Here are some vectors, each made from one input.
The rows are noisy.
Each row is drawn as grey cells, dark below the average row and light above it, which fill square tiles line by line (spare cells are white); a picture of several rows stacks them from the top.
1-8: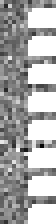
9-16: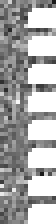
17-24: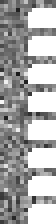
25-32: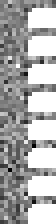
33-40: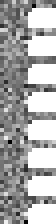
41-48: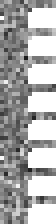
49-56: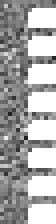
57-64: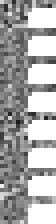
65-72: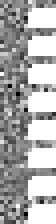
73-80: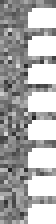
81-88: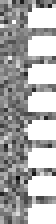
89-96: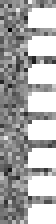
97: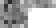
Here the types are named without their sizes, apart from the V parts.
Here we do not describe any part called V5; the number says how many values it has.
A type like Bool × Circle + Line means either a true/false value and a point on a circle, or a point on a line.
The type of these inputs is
Tree × (Tree + V5).
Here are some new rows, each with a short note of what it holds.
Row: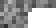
a node of each of two trees
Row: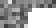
a node of each of two trees
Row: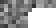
a node of each of two trees
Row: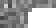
a node of each of two trees
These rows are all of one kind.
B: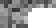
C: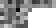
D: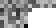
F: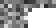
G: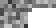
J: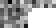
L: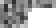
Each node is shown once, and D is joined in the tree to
G.
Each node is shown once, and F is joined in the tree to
L.
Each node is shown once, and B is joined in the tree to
C, G and L.
